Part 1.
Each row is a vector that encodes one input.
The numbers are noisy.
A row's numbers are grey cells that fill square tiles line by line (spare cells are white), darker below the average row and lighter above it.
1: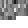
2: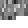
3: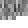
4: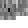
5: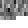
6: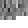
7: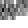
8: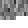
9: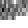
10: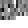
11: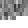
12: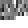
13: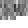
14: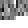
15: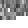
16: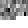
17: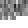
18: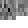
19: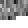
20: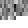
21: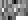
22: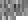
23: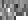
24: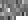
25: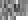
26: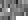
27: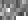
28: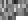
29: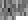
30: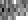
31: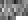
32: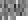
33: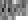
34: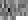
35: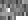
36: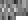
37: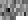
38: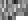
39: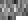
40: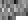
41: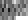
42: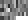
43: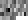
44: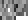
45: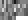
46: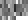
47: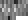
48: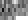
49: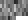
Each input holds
a node of a 7-node tree and a true/false value.
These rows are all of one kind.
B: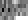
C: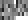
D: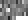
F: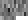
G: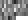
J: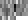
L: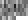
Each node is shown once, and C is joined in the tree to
B.
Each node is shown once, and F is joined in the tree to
D and G.
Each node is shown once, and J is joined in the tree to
L.
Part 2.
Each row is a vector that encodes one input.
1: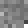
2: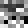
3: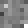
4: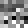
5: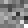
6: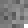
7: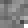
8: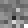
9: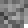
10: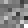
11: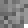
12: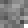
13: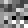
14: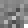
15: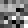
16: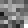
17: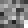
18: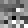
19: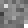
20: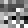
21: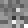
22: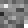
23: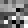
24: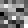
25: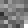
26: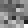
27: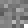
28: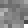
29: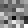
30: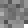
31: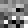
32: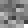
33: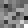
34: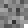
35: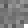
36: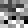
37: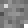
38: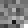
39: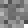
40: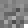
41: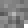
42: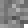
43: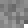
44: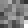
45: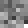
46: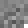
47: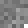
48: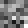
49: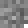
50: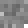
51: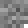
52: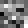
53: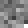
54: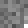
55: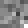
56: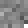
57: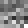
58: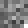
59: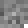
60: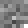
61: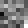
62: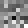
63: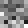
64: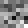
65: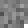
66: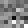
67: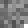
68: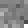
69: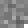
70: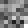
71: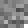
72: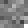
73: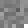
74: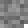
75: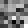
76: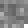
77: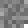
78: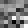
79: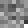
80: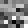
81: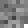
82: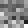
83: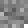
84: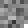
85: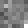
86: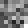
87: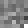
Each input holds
a point on an 11-point circle and a true/false value.
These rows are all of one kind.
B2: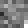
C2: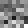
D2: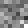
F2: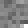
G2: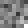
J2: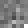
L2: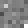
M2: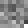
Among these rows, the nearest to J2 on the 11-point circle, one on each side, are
B2 and C2.
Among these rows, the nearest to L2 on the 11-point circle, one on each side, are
B2 and M2.
